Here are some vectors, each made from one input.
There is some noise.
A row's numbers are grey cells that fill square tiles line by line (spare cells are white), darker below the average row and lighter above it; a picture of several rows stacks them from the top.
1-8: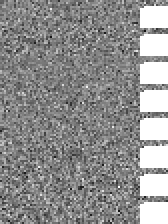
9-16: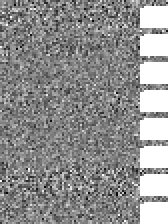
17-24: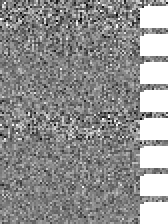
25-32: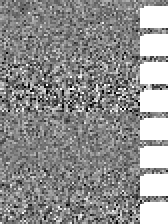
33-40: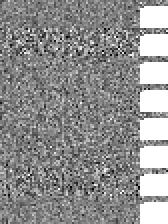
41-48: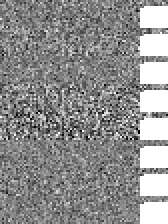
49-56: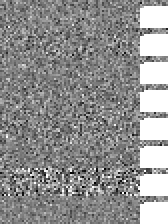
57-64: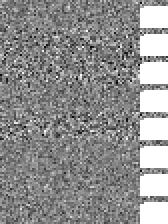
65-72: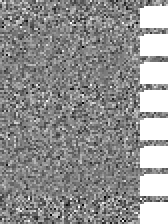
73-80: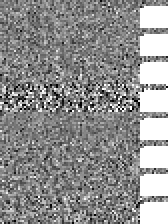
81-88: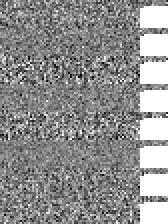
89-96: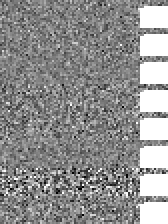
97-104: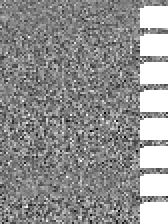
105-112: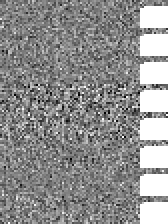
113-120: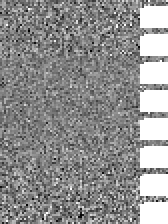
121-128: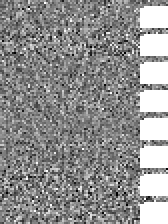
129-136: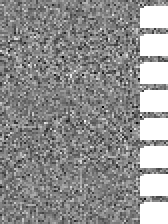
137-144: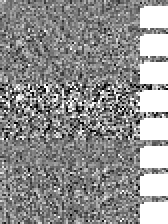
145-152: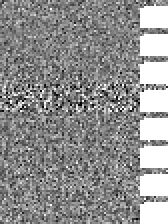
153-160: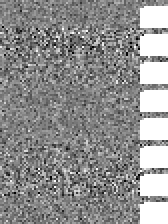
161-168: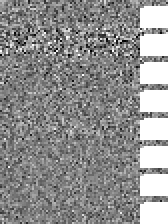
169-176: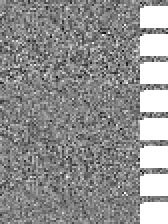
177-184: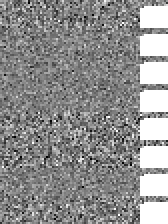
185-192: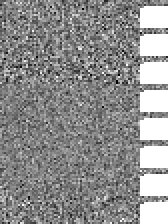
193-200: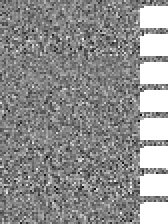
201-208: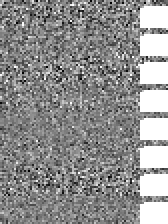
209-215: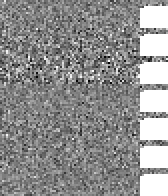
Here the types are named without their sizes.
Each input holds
a list of points on a line.
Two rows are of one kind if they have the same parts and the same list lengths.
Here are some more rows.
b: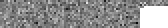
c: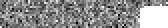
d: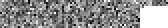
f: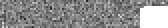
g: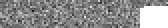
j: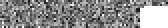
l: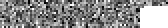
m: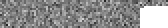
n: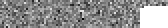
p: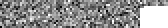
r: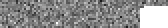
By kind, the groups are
b, c, g
d, f, j, l
m, n, r
p

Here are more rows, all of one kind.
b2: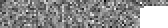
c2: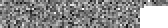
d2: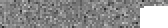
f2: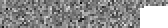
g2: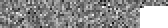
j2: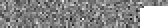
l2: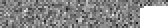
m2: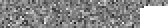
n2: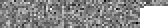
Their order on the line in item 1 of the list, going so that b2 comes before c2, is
b2, j2, n2, l2, d2, m2, f2, c2, g2.
